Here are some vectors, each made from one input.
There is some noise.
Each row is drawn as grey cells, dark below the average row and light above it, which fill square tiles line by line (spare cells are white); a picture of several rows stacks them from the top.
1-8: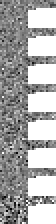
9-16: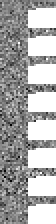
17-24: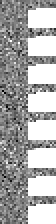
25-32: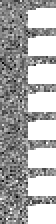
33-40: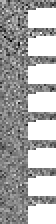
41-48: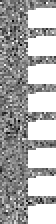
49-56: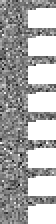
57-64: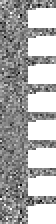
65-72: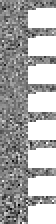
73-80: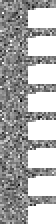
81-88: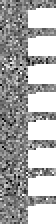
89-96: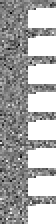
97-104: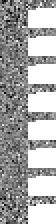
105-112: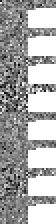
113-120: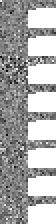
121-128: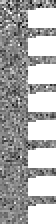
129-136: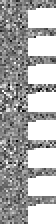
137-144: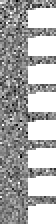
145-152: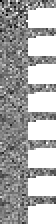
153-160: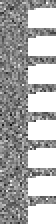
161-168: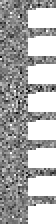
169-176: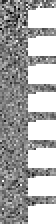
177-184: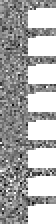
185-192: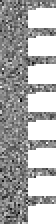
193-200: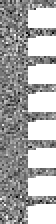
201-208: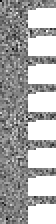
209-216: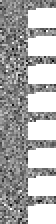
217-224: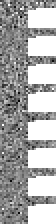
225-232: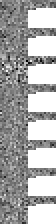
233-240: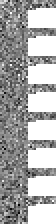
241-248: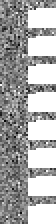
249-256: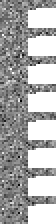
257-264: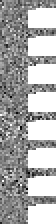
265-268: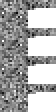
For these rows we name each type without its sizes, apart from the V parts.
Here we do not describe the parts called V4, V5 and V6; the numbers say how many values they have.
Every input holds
either a node of each of three trees, or a value of V4, or a value of V5 and a value of V6.
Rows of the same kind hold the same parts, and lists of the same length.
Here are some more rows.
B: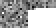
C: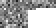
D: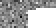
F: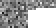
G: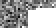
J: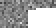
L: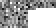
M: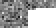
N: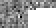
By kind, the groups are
B, G, M
C, D, F, N
J, L

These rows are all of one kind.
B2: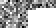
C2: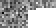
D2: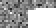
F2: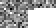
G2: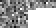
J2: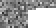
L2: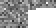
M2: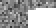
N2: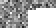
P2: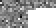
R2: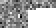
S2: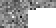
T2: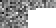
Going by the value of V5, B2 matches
L2 and N2.
